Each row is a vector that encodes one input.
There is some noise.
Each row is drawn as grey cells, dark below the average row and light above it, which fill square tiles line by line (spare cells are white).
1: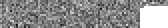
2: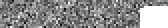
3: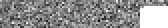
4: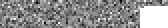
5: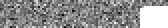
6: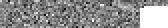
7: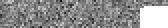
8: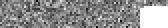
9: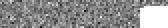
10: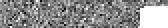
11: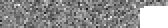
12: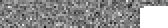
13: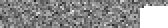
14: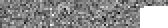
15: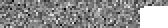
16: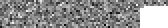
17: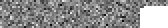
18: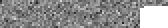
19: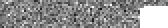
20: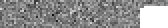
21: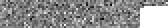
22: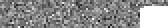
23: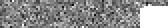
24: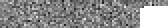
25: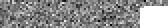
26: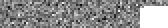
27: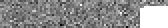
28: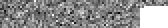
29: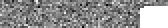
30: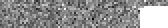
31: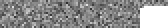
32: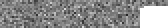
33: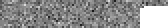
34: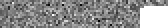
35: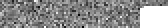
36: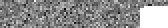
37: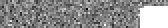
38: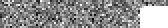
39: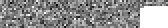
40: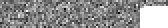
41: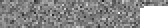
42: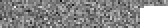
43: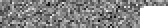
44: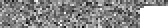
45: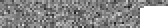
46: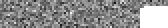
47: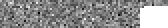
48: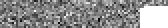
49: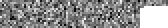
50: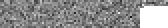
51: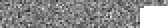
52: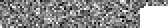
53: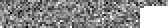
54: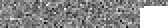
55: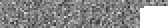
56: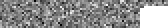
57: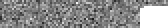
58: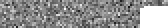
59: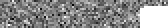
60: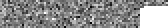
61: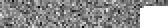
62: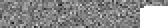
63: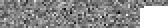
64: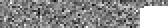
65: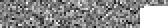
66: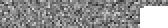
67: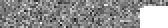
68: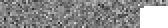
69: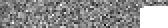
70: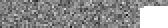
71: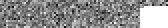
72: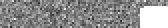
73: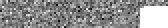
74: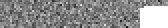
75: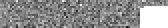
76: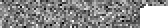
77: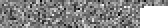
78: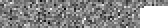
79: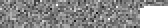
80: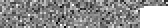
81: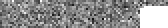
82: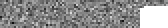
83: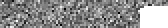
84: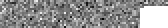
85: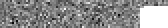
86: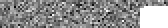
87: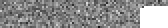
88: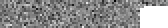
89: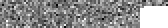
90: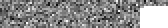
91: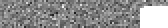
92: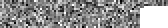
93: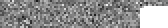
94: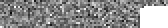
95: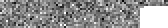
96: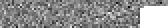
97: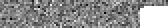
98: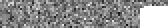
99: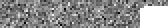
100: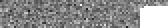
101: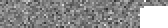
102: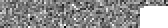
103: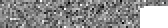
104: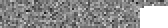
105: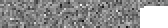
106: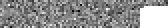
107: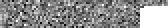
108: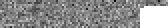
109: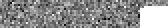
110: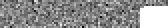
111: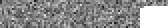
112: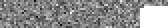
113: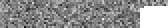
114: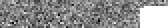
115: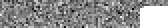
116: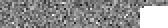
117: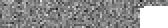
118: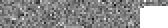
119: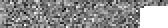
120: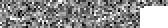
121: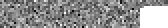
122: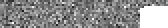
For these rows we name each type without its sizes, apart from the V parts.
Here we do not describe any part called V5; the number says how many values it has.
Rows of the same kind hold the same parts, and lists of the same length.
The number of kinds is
2.
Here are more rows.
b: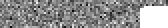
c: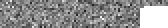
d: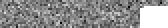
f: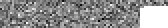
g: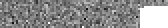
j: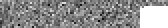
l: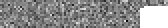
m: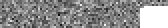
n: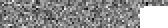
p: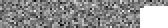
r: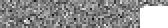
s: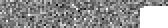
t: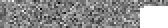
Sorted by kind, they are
b, f, j, s
c, d, g, l, m, n, p, r, t

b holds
a point on a line and a value of V5.
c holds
a point on a line and a node of a tree.
